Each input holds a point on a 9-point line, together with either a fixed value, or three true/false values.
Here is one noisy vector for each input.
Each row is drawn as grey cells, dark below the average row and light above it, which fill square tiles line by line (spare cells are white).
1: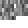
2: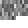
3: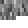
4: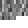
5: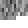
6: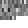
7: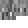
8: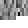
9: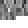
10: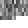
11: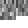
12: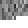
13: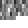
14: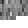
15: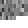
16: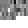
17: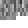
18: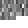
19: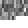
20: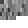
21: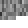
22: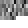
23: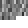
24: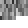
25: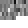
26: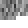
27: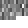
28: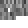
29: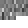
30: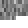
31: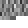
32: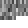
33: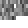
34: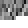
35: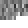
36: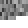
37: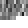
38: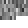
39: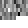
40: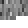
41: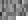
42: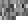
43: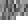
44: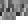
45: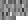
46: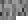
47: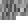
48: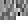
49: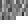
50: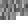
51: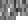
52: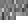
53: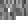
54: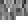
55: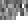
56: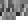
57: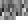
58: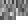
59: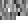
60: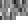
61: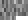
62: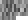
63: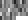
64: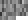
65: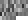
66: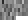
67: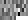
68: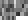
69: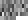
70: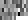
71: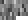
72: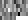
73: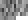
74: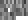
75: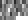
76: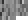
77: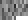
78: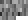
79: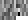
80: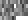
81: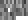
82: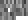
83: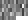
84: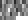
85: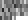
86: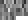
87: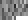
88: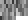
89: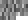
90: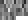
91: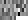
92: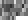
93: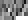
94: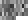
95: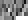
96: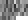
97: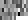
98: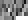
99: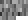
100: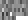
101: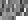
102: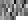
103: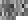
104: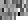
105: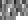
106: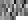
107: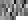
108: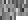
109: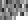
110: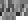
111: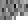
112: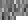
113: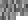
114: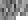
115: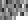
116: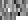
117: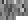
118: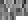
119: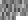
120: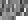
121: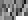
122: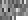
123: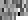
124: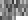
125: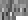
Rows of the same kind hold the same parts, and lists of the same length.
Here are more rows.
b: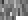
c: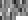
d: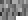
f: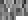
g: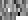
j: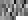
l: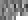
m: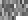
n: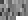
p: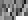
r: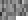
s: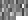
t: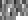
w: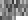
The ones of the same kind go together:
b, d, l, m, n, r, s, w
c, f, g, j, p, t

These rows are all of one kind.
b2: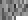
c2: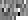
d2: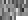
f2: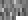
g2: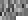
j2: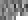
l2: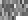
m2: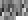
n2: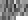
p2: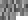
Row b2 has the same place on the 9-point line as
j2, n2 and p2.
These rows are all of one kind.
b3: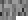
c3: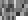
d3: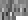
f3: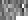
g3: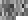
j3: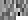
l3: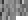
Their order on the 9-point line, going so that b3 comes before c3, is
j3, f3, d3, b3, l3, g3, c3.
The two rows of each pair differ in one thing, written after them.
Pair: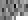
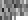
the place on the 9-point line
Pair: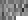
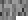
the place on the 9-point line
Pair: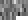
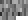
one of the three true/false values
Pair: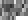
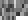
one of the three true/false values
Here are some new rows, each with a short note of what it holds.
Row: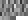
a point on a 9-point line and three true/false values
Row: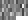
a point on a 9-point line and three true/false values
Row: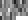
a point on a 9-point line
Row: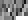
a point on a 9-point line
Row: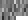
a point on a 9-point line and three true/false values
